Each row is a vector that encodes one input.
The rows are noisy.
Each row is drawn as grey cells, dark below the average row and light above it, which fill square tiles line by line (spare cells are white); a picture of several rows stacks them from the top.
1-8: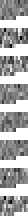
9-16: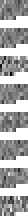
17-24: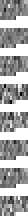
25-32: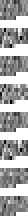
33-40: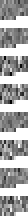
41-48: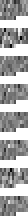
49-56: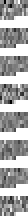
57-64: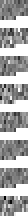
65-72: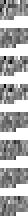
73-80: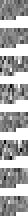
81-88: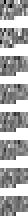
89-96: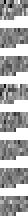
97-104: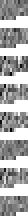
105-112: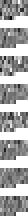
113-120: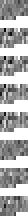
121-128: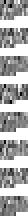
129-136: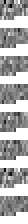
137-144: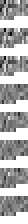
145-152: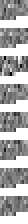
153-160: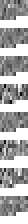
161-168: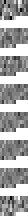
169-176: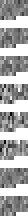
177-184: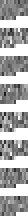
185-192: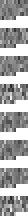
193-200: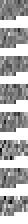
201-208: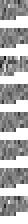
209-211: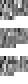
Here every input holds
either a point on an 8-point circle, or a point on a 12-point line.
